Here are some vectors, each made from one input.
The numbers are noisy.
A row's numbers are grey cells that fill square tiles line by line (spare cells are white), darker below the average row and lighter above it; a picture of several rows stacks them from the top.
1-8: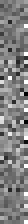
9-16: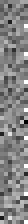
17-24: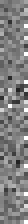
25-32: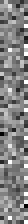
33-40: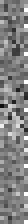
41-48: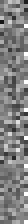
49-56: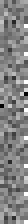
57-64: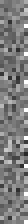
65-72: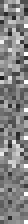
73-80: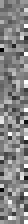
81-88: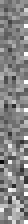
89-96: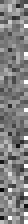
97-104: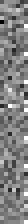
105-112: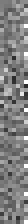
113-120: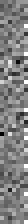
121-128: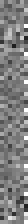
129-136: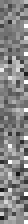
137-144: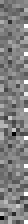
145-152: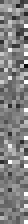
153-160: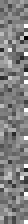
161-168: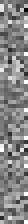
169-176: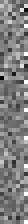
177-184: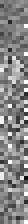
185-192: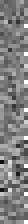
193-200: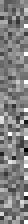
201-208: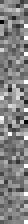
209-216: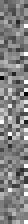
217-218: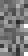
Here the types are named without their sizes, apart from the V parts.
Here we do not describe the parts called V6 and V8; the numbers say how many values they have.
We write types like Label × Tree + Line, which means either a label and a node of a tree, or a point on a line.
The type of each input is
List(Line) + V6 × V8.
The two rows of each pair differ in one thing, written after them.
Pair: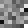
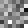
the value of V6
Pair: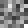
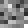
the value of V8
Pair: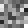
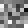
the value of V6
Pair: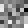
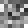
the value of V6
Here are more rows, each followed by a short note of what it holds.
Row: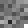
a list of three items
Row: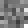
a list of two items
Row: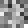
the empty list
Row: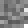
a list of two items
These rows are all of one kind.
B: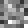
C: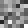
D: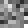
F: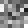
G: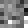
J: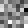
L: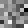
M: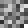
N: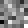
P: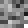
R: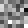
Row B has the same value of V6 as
C, J, M and R.
